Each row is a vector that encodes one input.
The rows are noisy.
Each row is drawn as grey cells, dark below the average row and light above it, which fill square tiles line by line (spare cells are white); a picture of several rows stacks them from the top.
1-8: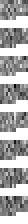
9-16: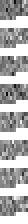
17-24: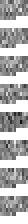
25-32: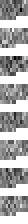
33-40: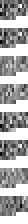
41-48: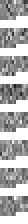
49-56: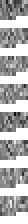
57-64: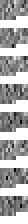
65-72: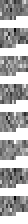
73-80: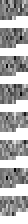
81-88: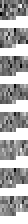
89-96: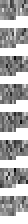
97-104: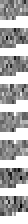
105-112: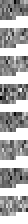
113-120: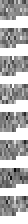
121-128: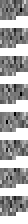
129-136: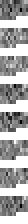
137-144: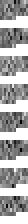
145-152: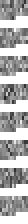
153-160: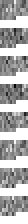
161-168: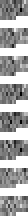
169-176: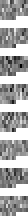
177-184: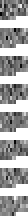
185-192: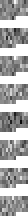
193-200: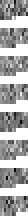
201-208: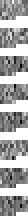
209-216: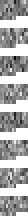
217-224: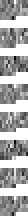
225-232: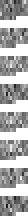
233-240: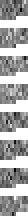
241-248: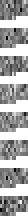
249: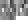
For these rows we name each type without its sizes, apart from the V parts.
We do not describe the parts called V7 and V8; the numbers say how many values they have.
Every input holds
either a fixed value, or a label and a value of V7, or a true/false value and a value of V8.
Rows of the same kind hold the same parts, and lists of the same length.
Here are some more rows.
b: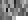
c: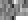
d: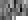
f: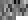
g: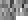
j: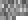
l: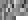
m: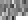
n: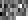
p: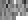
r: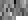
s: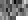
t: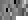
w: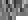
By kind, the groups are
b, d, f, r, s, t, w
c, g, j, l, m, p
n

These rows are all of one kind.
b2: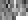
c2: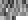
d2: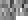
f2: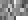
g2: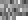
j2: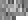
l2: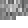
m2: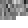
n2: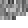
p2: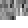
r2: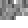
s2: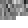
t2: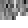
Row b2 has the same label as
j2, l2 and p2.
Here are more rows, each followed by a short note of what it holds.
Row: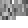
a label and a value of V7
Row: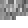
a label and a value of V7
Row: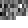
a fixed value
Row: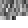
a label and a value of V7
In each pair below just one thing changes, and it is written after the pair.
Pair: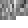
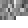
the label
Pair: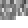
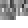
the label
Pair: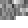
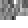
the label
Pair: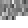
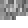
the value of V7
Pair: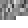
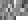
the label
